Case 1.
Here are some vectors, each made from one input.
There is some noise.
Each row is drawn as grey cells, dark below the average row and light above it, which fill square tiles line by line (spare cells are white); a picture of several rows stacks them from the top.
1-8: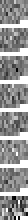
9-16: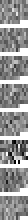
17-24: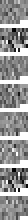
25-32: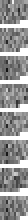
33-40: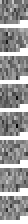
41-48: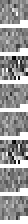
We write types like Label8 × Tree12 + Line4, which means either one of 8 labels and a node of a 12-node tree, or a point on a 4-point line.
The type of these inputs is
Bool × Bool × Bool + Unit.
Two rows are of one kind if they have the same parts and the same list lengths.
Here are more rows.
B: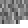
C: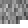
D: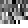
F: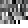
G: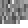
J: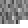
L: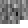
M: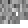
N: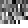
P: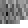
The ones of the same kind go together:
B, C, G, J, L, M, P
D, F, N

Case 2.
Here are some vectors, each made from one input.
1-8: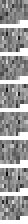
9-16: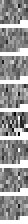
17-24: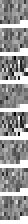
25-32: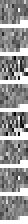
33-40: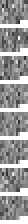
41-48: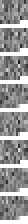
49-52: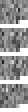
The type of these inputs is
Bool × Bool × Bool + Unit.
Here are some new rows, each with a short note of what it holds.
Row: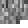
three true/false values
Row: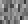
three true/false values
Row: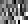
a fixed value
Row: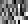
a fixed value
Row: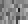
three true/false values
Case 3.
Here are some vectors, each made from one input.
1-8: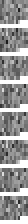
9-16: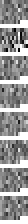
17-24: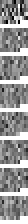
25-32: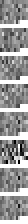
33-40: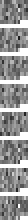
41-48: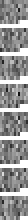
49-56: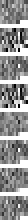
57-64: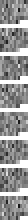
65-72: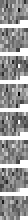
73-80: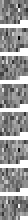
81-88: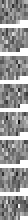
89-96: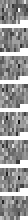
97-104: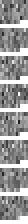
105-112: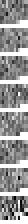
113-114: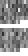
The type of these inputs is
Bool × Bool × Bool + Unit.
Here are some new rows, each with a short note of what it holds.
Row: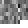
three true/false values
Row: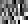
a fixed value
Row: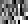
a fixed value
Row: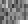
three true/false values
